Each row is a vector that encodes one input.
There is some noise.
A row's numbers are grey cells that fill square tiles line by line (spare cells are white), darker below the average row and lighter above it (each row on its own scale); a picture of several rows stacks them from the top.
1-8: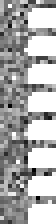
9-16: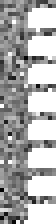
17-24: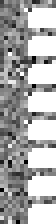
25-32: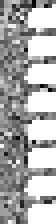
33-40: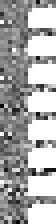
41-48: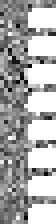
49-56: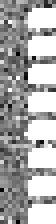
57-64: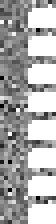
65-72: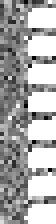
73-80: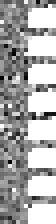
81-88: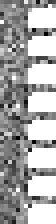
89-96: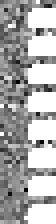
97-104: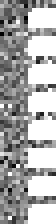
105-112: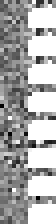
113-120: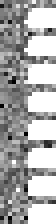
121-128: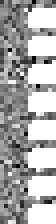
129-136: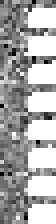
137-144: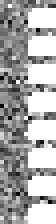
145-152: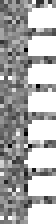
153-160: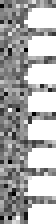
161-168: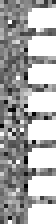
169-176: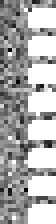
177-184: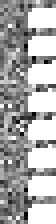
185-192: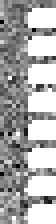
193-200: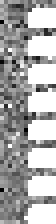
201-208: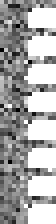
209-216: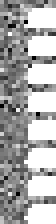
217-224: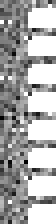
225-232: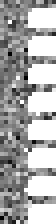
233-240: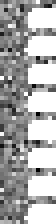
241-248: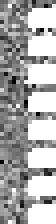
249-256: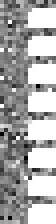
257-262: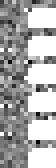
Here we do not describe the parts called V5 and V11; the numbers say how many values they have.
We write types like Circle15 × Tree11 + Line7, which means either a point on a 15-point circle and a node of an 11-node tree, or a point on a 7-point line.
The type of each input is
Bool × (Line7 + V5) × V11.
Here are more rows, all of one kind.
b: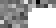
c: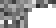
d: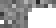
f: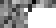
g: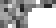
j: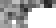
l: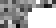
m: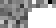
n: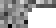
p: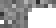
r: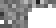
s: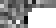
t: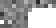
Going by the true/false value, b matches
f, g, j and m.
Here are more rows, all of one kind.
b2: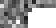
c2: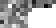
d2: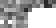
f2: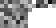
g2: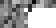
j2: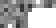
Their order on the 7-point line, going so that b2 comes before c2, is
b2, f2, c2, d2, g2, j2.
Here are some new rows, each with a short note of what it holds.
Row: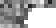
a point on a 7-point line, a true/false value and a value of V11
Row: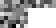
a true/false value, a value of V5 and a value of V11
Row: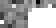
a true/false value, a value of V5 and a value of V11
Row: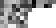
a point on a 7-point line, a true/false value and a value of V11
